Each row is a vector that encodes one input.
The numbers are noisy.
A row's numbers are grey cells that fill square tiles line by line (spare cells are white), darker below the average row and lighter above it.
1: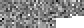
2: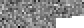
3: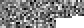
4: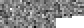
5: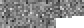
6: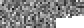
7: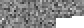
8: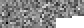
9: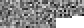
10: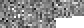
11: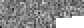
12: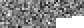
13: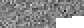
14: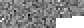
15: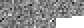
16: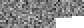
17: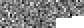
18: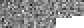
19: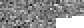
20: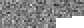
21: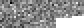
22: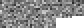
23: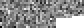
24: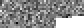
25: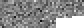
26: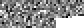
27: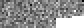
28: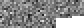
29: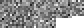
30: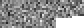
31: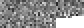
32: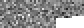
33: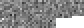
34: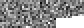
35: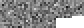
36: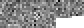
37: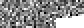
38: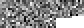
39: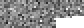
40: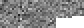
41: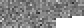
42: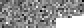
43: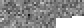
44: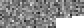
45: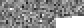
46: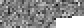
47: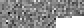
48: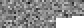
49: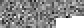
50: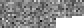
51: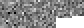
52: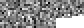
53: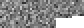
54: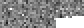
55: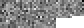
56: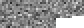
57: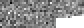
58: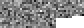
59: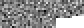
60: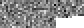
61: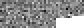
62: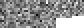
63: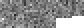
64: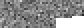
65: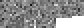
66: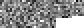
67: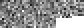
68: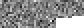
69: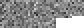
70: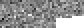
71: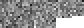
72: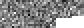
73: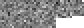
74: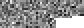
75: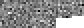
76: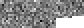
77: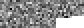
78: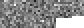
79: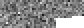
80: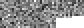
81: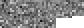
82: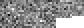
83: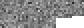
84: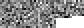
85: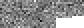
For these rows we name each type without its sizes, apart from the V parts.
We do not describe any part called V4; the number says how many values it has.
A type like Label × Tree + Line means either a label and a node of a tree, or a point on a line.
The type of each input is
Tree × (Tree + V4).
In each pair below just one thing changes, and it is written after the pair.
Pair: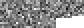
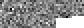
the node of the tree
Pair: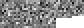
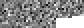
the value of V4
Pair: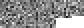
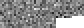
the value of V4
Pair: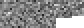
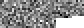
the value of V4
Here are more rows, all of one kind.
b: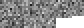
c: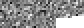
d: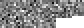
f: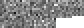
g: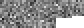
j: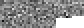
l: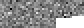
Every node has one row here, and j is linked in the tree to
l.
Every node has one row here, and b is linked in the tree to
f.
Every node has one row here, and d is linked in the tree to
c and g.
